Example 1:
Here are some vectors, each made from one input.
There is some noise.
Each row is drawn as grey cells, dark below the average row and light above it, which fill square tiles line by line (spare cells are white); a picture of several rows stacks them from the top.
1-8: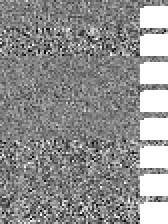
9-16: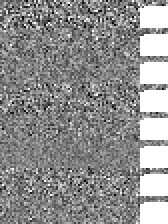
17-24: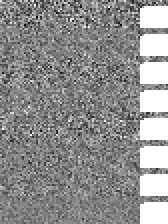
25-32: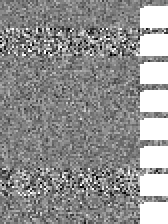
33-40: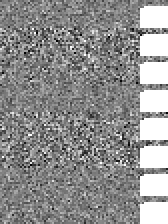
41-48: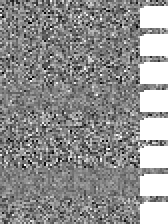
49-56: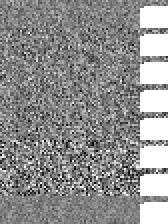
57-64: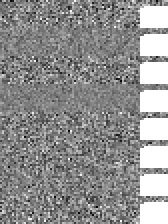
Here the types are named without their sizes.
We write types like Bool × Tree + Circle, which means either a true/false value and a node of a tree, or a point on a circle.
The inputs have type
Bool × Bool × Bool + Label.
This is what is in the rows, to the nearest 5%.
About 20% of them hold a label. The rest hold three true/false values.
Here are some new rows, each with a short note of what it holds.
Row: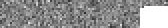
three true/false values
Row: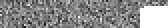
three true/false values
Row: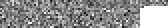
three true/false values
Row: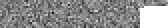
three true/false values
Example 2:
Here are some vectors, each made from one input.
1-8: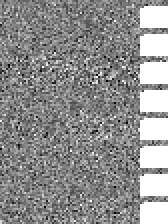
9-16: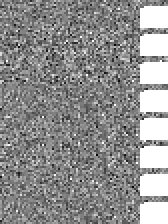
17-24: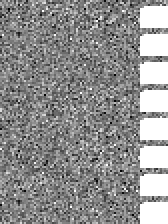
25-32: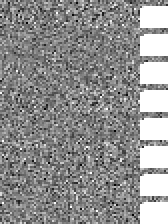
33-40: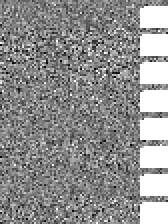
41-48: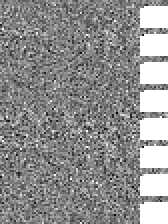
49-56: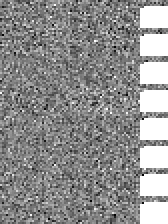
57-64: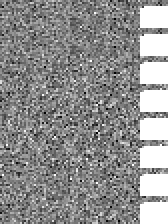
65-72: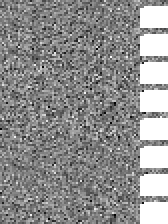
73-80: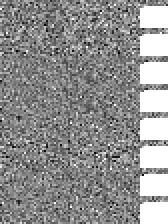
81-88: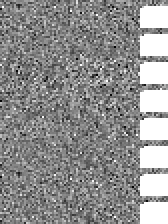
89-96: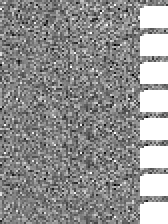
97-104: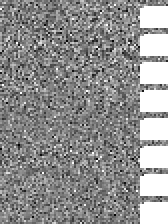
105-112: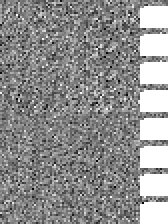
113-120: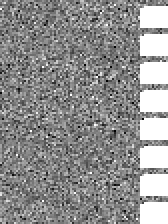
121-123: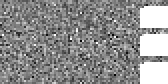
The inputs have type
Line6 + Line8.
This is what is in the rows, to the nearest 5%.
About 45% of them hold a point on a 6-point line. The rest hold a point on an 8-point line.
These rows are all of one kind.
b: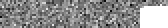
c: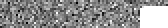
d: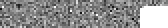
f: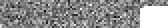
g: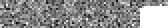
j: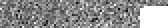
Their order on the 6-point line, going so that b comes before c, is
g, b, d, f, j, c.
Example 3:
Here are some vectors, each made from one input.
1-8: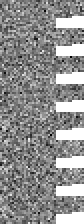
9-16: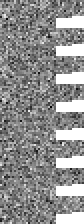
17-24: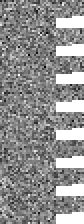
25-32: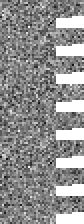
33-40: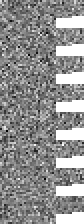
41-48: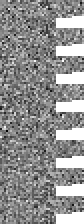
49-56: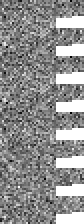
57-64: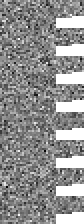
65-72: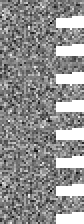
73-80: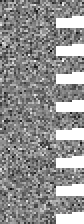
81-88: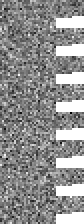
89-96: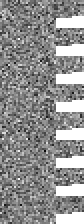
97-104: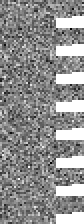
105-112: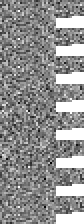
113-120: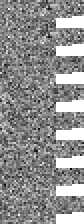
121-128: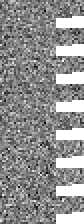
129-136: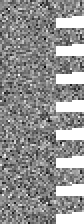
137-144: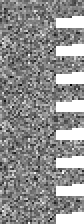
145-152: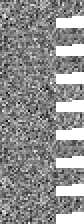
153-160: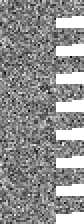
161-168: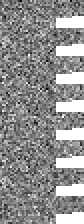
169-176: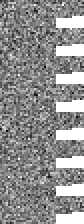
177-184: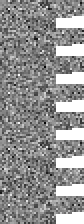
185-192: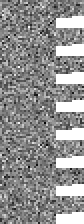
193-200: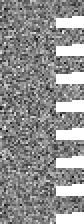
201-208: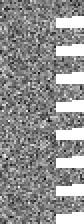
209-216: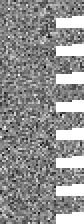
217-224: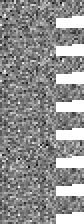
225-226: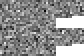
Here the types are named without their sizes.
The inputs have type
Circle + Line.
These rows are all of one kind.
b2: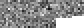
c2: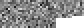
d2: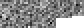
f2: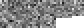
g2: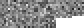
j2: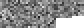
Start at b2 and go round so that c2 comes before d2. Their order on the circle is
b2, c2, f2, j2, d2, g2.
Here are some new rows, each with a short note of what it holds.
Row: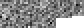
a point on a circle
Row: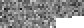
a point on a line
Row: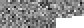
a point on a circle
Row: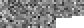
a point on a circle
